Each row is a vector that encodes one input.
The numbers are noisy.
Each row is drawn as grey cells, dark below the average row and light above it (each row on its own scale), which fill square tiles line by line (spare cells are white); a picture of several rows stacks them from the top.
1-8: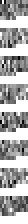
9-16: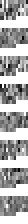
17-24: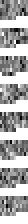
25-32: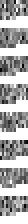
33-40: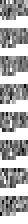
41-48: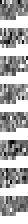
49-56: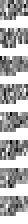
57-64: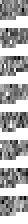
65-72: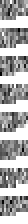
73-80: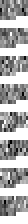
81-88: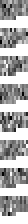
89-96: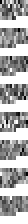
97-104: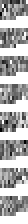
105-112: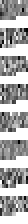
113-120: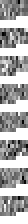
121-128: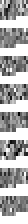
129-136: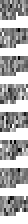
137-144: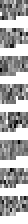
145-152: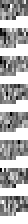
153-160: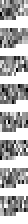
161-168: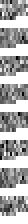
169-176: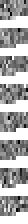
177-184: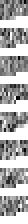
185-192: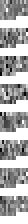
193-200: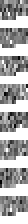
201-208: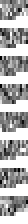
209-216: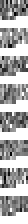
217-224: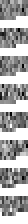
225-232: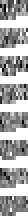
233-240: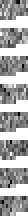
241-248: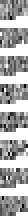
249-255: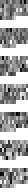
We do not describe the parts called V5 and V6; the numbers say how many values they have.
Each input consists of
a node of a 13-node tree and a value of V6, together with either a node of a 13-node tree, or a value of V5.
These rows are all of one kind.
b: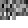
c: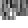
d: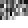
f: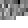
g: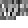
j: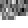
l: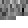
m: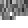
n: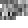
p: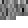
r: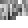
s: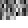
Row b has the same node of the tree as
d, g, m and p.
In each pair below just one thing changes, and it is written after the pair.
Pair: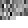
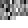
the value of V6
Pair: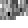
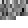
the value of V5
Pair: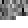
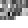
the value of V5
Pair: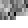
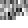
the value of V6
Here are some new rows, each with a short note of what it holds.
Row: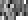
a node of each of two 13-node trees and a value of V6
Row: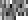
a node of each of two 13-node trees and a value of V6
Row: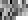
a node of a 13-node tree, a value of V5 and a value of V6
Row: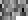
a node of a 13-node tree, a value of V5 and a value of V6
